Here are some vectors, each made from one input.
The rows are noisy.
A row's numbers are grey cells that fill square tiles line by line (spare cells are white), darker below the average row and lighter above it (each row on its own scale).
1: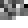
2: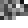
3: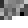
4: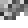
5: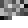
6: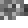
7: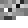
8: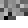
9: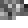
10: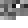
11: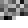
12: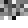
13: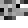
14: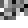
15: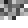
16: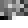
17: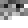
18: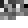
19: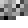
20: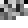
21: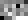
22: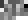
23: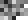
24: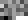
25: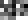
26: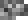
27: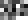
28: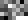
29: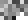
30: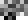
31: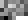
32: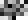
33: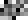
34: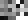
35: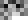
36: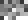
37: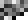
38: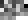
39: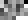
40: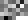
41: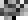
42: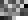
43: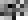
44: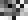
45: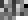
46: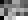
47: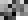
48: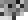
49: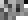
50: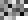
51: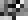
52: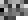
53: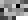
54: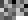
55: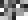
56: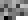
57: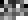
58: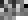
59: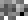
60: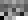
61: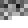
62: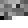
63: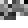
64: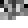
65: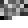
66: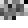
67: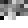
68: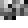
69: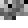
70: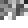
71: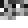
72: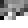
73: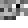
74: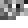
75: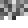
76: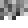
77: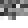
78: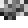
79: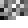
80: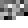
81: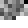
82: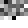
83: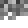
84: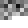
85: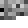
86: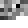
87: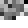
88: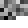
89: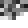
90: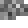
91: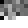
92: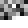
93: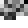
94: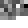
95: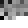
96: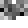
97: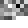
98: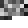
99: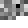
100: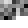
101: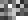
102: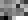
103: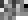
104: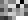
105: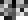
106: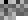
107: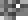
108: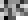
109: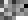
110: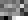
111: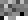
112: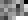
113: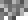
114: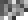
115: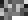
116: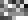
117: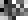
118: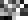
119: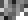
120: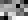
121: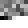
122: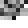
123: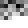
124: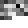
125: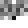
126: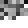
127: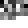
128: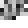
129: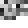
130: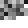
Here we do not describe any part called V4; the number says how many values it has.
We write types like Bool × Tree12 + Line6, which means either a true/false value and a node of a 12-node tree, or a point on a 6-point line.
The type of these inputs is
List2(Bool × V4).
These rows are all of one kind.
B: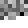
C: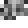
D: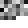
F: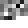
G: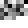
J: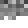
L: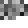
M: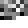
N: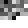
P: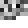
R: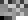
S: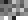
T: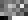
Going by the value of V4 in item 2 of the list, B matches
C, J and S.
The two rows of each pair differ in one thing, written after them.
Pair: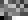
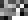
the value of V4 in item 2 of the list
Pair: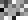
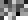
the true/false value in item 2 of the list
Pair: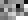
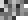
the true/false value in item 2 of the list
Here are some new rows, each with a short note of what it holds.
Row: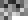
the empty list
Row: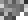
a list of one item
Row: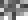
a list of one item
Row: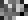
a list of two items
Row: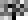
a list of one item
